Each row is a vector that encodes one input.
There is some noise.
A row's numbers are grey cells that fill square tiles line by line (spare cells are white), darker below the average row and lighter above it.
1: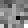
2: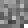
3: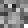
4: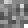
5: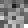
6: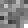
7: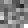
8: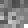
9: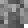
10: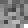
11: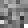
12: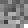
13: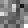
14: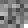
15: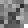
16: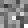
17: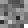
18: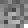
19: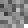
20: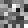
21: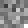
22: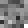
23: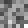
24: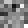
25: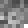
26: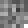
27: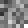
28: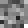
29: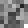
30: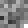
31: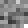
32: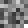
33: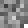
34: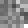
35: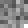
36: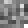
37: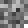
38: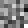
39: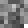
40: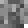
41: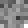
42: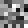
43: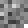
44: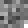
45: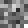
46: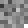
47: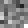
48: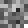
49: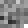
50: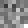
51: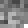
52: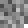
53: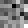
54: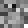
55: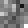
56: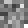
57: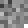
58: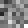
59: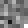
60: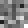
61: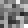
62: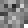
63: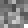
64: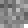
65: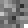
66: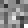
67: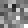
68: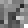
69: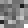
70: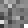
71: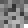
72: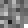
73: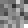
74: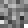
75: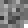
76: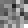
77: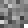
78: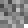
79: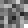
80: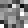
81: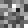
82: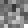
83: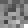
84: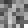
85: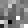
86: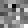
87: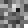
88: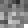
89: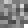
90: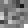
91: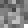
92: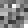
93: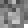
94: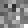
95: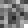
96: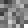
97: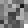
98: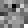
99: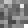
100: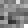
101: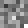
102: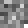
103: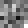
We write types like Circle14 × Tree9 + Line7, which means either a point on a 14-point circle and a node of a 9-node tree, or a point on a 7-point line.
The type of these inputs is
Bool × (Tree14 + Unit).
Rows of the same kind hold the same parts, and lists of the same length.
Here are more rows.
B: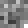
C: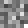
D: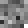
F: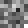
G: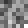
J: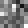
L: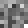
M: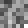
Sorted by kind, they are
B, C, D, J, L
F, G, M

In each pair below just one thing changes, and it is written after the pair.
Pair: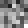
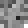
the node of the tree
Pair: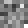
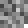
the node of the tree
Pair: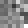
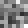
the true/false value
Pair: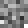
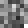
the node of the tree
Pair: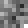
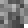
the node of the tree
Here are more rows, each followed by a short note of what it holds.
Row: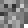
a node of a 14-node tree and a true/false value
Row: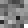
a node of a 14-node tree and a true/false value
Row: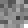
a node of a 14-node tree and a true/false value
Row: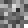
a true/false value
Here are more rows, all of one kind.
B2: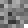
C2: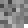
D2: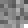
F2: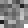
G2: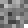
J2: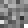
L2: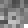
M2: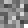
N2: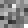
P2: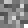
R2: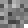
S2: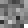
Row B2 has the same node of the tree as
C2, G2 and R2.
